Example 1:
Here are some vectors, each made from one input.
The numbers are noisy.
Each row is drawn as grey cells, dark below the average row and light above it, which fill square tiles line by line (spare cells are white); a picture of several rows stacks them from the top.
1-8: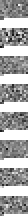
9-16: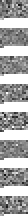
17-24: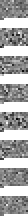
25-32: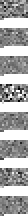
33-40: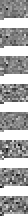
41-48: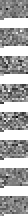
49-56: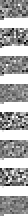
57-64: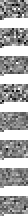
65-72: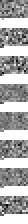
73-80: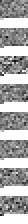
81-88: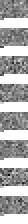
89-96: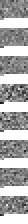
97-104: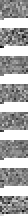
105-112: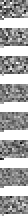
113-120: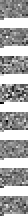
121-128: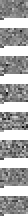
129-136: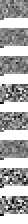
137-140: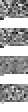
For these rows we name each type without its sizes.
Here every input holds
a list of points on a line.
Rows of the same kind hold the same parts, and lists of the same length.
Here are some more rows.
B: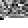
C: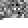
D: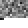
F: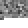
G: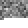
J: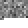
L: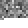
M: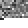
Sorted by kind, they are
B, F, J
C
D, G, L, M

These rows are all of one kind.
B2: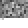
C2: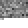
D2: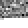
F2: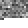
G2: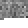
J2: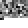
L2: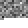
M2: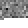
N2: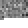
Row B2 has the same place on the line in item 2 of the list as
C2, F2 and G2.
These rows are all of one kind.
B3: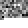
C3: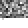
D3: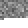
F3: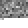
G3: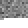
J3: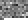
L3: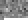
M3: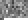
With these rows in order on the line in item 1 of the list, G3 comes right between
L3 and M3.
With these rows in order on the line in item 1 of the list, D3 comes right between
B3 and L3.
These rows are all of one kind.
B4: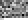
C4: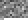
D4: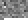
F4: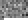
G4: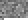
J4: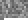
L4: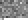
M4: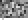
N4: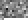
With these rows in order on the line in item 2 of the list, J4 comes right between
D4 and M4.
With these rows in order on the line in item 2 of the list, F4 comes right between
C4 and N4.
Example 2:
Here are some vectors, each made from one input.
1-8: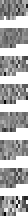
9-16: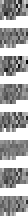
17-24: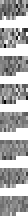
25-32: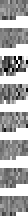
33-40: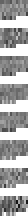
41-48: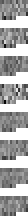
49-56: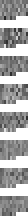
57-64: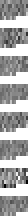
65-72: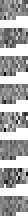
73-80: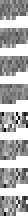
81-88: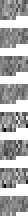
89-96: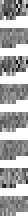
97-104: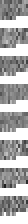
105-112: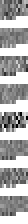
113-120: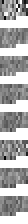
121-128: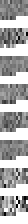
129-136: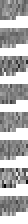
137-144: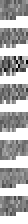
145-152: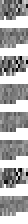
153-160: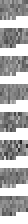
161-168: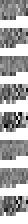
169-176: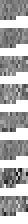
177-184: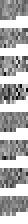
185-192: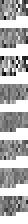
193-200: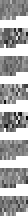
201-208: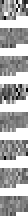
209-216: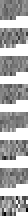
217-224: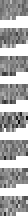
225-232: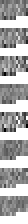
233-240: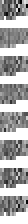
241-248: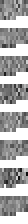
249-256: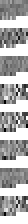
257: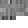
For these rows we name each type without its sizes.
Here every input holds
a label and a true/false value.
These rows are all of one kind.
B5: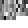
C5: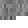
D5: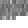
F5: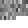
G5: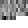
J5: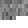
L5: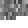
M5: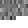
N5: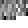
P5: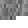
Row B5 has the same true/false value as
D5 and F5.
